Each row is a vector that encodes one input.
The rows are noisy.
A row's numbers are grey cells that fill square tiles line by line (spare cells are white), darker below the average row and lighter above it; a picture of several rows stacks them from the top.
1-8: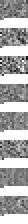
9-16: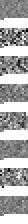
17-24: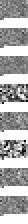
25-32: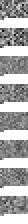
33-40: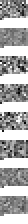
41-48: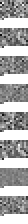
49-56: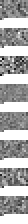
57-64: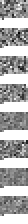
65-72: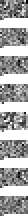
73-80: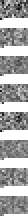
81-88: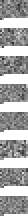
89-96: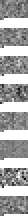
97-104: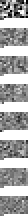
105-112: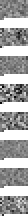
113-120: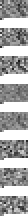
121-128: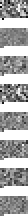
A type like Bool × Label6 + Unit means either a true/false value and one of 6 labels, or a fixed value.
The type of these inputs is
Bool × Label5 + Line4 × List3(Line5).
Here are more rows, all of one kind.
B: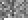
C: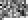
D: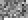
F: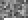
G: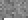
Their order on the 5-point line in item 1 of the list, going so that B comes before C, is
G, B, D, F, C.
